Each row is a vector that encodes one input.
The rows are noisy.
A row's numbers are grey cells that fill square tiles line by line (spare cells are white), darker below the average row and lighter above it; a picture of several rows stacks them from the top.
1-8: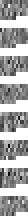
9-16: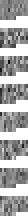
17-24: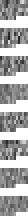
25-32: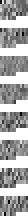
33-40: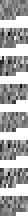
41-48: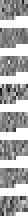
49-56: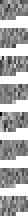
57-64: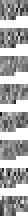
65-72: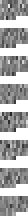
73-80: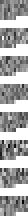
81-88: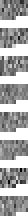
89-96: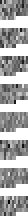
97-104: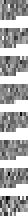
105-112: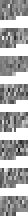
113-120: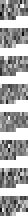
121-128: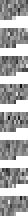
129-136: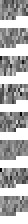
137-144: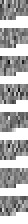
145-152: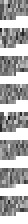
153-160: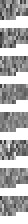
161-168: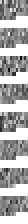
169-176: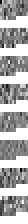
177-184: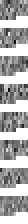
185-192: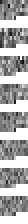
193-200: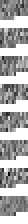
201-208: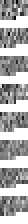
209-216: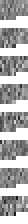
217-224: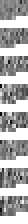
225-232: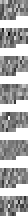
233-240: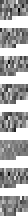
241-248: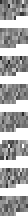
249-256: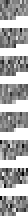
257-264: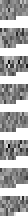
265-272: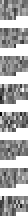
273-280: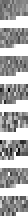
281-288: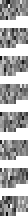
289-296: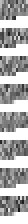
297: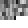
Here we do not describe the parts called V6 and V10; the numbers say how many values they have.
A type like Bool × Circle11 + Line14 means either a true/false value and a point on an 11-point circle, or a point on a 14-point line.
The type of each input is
Label8 × Line7 + (Tree11 + V6) × V10.
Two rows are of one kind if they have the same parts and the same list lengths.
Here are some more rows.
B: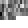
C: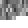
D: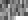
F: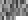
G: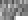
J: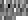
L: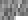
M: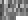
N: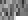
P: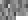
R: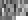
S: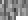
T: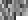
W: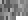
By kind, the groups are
B, J, M
C, D, P, R, S, T, W
F, G, L, N

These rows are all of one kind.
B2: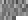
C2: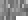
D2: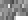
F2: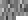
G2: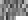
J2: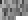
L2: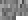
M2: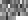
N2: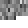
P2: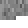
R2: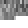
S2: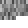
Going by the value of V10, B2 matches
N2, P2 and S2.
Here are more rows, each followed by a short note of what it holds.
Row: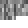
a value of V6 and a value of V10
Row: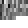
one of 8 labels and a point on a 7-point line
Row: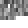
a value of V6 and a value of V10
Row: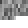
a node of an 11-node tree and a value of V10
